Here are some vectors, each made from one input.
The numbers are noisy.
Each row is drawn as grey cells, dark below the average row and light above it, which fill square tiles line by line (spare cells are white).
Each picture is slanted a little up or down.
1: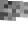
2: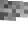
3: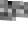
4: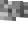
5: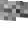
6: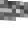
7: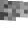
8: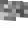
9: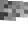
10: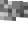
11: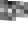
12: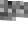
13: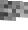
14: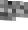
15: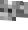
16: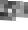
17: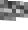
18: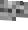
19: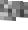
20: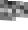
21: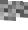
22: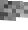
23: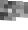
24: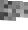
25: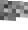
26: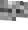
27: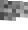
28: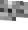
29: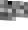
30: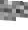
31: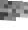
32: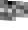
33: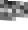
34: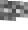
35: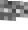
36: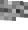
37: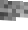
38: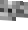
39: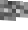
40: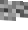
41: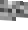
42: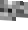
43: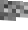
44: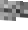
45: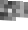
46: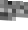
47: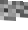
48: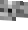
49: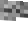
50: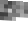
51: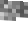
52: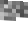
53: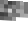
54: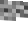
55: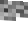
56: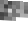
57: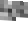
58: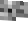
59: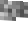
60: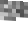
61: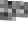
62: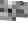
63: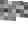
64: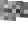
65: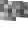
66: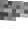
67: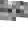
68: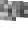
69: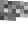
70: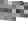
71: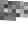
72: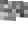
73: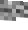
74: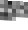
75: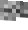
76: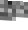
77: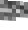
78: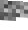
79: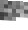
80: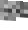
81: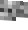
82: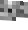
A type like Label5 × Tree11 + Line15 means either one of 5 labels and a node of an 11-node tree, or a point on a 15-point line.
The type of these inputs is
Bool × (Circle9 + Unit).
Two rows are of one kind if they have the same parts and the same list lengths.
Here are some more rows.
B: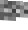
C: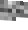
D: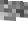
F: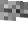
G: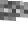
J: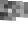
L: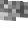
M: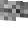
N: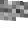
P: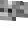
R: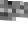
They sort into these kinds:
B, C, D, G, J, L, N, P
F, M, R

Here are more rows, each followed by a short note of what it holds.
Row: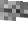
a true/false value
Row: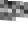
a point on a 9-point circle and a true/false value
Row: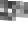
a point on a 9-point circle and a true/false value
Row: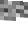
a point on a 9-point circle and a true/false value
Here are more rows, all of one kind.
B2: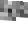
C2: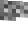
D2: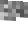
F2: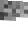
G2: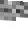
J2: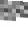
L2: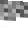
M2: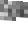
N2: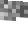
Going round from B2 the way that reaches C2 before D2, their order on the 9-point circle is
B2, C2, F2, G2, J2, L2, D2, N2, M2.
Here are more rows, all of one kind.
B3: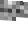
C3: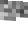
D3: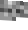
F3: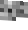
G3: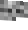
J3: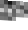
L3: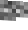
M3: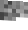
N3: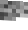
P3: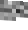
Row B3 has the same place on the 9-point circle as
D3, G3, M3 and N3.
